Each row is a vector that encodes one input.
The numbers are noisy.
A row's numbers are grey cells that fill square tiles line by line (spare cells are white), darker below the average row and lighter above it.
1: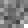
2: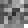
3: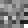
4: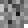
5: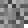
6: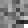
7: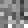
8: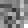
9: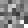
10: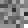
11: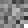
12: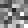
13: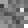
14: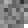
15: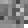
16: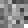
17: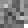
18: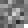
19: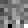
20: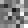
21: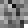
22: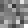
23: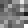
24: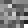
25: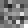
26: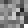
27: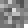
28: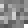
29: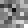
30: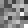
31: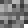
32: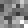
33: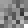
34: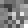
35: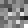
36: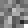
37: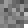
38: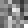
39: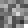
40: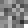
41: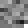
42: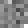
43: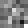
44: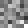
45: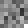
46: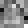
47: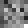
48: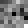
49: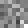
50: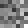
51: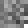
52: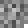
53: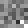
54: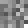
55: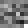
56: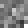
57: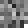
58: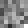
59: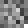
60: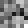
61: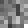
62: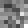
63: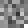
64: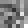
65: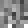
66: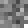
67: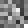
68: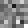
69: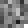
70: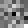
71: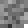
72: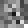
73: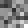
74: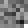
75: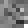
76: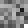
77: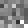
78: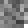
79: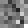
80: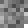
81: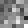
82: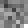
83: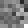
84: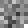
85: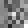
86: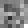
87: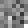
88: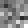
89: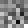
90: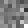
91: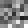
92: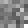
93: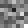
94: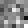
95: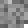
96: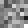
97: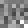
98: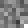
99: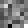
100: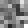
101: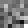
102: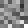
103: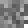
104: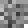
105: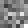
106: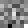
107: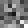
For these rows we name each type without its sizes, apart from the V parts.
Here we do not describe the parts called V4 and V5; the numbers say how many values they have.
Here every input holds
a point on each of two lines, a true/false value, a value of V4 and a value of V5.
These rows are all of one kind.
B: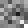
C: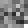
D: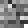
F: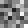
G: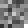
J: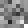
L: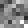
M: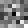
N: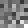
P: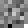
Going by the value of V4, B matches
D and J.
